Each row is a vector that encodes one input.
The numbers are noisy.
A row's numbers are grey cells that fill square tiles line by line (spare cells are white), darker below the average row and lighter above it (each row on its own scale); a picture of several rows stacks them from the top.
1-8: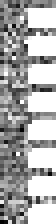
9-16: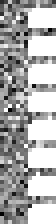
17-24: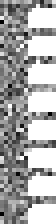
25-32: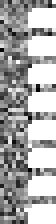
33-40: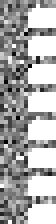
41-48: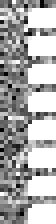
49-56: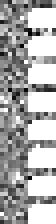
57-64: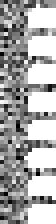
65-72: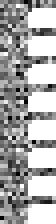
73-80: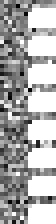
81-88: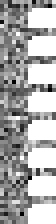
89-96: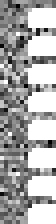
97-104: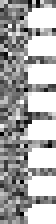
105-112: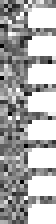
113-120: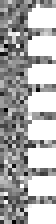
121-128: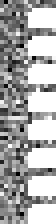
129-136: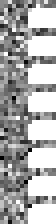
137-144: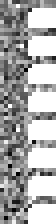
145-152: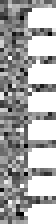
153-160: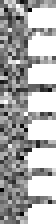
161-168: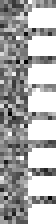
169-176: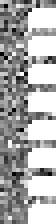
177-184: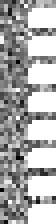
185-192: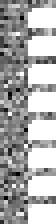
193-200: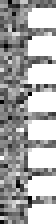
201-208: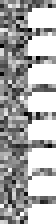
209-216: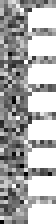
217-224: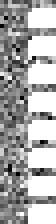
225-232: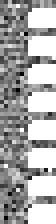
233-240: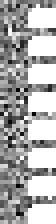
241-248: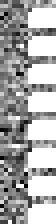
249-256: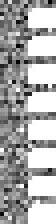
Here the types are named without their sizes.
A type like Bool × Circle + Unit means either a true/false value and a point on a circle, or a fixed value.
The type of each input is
(Bool × Bool × Bool + Line) × (Circle + Unit).
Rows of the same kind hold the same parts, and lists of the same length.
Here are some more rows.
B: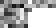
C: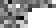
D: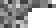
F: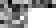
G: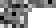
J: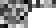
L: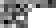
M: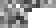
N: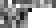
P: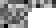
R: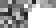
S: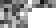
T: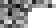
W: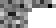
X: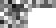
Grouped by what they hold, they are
B, F, S, T, W, X
C, D, M
G, L, R
J, N, P

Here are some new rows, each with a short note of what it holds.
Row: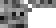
a point on a circle and three true/false values
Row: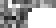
three true/false values
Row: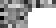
three true/false values
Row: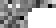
a point on a line
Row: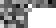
a point on a circle and three true/false values
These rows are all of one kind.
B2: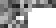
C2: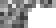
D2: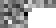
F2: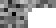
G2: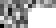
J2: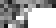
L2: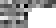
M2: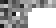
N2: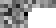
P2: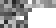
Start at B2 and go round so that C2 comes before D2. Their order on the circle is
B2, L2, C2, G2, N2, D2, P2, M2, F2, J2.
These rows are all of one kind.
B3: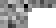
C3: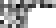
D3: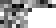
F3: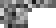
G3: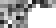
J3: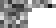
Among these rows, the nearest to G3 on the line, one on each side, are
B3 and C3.
